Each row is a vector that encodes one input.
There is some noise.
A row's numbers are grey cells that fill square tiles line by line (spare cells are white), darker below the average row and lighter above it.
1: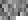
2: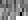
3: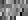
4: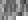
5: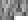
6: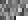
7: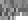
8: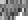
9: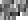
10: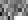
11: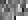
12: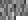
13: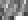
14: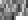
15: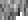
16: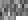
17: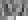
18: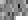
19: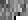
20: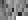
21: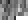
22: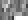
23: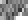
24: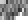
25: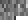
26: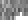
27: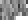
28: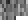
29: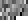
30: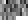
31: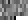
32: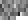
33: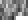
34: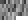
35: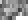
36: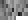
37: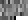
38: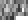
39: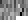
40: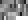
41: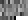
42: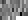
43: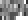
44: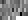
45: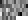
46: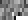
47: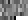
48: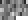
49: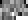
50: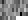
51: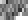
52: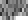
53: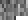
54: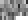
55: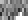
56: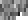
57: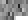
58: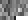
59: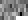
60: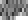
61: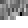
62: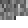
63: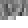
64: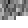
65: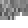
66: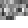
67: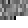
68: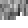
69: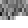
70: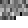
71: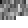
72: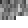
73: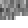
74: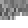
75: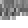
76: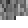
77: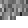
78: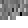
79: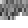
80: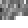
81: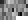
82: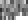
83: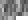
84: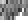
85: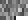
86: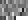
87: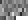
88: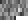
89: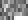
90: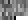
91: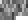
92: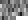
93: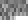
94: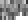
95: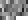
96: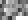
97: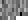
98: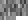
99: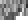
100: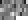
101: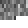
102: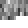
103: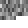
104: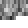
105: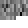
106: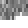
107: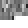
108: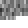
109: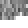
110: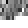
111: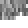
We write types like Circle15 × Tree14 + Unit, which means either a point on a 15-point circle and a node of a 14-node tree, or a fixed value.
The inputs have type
(Label6 + Line6) × Line7.
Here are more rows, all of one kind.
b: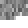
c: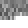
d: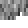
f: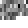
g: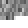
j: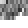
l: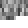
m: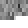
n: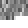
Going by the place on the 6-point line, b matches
f and m.
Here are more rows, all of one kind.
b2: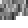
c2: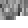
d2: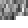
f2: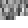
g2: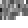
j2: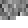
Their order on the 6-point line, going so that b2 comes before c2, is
j2, g2, b2, d2, f2, c2.
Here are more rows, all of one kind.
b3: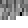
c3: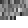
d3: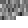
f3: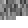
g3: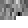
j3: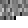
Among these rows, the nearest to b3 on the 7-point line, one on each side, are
d3 and f3.
